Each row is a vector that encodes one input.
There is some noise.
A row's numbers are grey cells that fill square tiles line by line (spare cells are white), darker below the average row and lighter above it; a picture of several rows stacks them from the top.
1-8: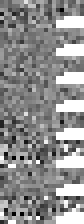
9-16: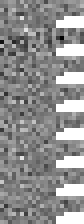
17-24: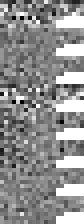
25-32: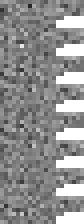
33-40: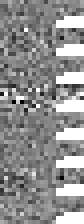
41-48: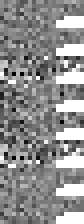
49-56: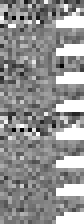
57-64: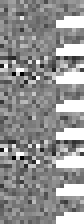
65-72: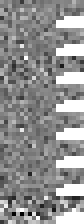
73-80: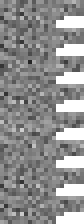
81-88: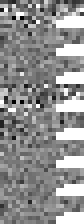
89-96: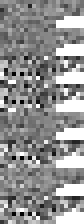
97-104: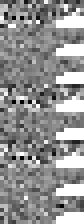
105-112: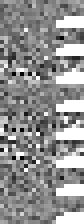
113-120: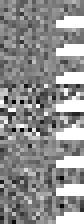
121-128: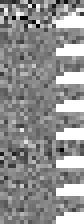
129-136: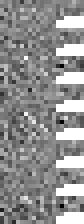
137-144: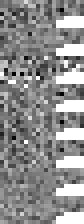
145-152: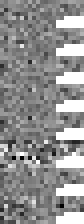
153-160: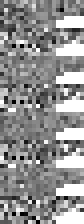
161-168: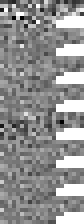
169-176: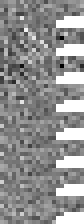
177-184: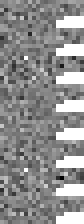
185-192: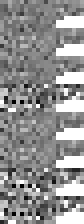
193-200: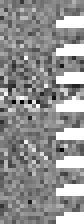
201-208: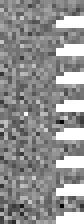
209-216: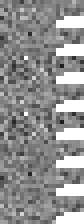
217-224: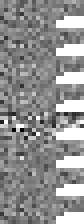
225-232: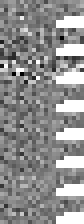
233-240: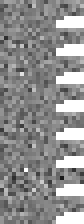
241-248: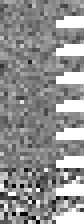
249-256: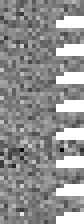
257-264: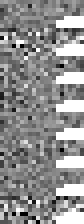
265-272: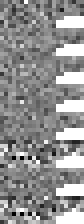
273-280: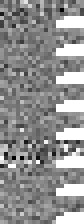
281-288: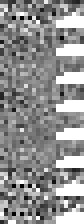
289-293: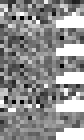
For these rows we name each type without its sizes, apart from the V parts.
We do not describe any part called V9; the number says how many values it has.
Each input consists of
either a point on a line, or a true/false value and a value of V9.
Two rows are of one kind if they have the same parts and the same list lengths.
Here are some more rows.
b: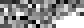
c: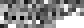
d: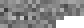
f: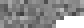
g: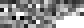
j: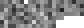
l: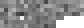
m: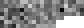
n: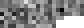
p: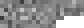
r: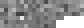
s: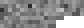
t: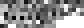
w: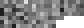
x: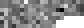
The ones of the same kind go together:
b, c, g, t
d, f, j, l, m, n, p, r, s, w, x

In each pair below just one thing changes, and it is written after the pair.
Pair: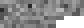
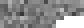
the value of V9
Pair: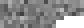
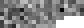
the true/false value
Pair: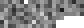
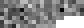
the value of V9
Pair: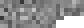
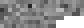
the value of V9
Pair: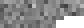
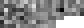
the true/false value
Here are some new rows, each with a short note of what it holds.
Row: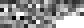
a point on a line
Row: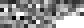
a point on a line
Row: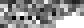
a point on a line
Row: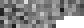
a true/false value and a value of V9
